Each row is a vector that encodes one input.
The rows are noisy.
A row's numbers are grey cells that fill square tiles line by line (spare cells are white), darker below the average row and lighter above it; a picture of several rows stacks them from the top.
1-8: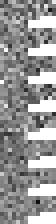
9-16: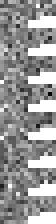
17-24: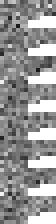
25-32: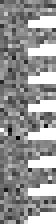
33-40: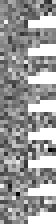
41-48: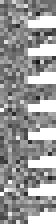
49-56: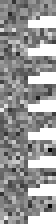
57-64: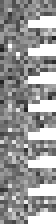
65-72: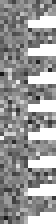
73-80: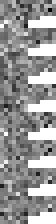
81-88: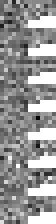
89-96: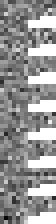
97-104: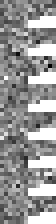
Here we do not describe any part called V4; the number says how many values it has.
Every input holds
a value of V4, together with either a point on a 5-point line, or three true/false values.
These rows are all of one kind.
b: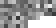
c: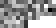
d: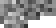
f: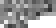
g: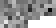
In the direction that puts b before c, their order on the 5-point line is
b, c, g, f, d.
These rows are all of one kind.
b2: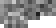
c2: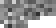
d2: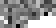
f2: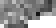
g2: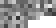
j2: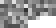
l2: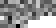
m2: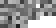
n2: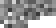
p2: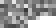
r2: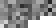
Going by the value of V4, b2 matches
c2 and n2.
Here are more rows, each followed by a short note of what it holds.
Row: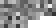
a point on a 5-point line and a value of V4
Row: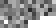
a point on a 5-point line and a value of V4
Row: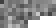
three true/false values and a value of V4
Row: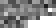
three true/false values and a value of V4
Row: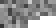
three true/false values and a value of V4
